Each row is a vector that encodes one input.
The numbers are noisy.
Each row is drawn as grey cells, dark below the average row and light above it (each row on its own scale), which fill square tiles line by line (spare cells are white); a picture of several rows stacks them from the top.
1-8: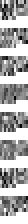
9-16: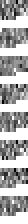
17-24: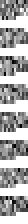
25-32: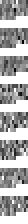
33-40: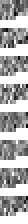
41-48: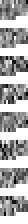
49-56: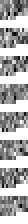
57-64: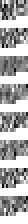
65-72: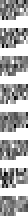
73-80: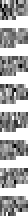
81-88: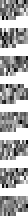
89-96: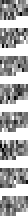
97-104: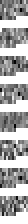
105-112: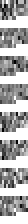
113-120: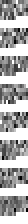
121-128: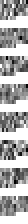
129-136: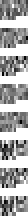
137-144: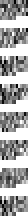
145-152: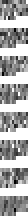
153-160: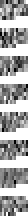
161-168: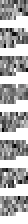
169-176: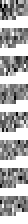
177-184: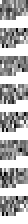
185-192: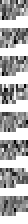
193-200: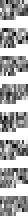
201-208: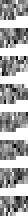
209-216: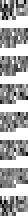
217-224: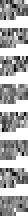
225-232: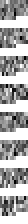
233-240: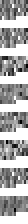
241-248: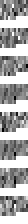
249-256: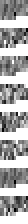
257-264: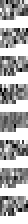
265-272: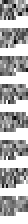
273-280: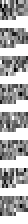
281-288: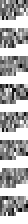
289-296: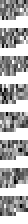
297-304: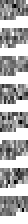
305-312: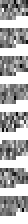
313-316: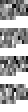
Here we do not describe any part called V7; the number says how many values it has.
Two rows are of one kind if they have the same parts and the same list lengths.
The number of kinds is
3.
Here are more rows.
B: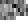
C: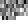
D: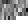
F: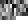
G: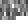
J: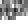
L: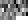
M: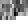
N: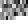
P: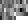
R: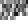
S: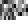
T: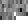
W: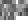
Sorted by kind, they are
B, F, M, N, R
C, L, P, T
D, G, J, S, W

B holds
a point on a 10-point circle and a true/false value.
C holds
a point on a 14-point line.
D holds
a true/false value and a value of V7.
